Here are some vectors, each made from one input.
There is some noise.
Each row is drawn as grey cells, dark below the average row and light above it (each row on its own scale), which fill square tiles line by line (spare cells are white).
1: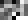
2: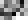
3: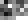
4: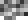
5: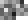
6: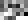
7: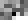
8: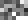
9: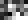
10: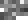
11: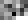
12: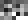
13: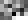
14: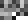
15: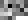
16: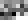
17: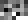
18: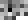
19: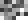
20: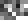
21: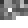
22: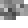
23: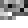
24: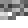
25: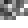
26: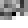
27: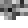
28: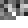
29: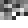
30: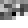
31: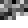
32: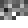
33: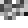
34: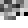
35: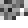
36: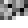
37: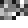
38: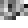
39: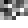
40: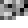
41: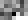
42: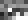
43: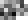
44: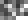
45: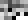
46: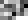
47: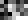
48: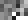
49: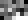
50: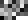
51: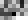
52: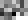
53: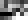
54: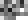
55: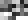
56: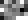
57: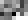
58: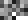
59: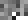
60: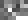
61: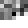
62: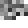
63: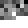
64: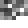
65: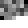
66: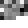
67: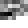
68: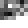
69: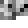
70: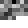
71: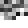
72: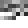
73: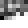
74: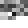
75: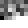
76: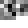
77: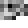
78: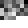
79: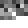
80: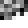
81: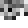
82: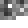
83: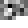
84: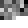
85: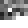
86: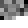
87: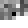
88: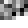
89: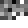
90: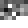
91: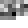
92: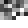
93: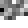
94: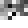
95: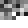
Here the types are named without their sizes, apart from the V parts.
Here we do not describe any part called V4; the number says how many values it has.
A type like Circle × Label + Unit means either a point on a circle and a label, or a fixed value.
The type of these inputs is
Bool × (Line + V4).
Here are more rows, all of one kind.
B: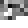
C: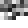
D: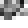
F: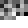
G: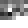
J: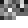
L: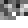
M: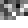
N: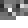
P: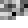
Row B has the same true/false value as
C, D and P.
